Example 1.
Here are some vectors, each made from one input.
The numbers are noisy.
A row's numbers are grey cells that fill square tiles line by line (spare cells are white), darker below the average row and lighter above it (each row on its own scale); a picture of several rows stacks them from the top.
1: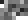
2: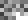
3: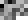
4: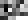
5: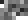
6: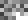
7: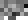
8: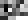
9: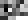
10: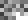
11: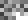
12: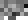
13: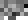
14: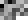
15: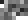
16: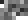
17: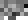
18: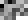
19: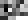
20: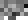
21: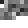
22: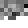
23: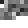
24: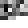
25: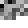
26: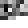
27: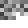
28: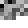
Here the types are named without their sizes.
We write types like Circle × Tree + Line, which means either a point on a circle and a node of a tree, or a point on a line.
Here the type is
Label.
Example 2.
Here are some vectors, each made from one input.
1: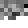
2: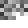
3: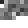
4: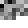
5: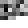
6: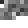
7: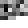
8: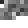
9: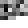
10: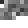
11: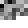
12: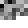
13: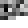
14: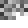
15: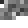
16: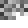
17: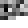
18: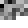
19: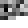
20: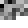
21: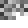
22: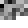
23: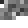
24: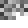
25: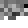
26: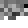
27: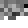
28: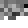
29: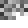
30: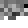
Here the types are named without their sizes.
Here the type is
Label.
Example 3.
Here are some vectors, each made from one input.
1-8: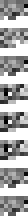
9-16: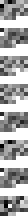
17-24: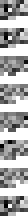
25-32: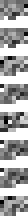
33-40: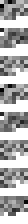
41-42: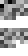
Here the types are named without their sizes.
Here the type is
Label.
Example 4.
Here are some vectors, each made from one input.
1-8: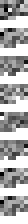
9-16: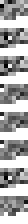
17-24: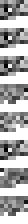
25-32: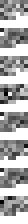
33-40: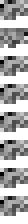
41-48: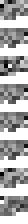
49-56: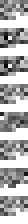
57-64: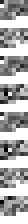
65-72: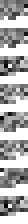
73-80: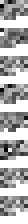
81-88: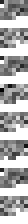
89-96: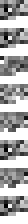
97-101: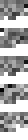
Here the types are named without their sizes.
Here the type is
Label.
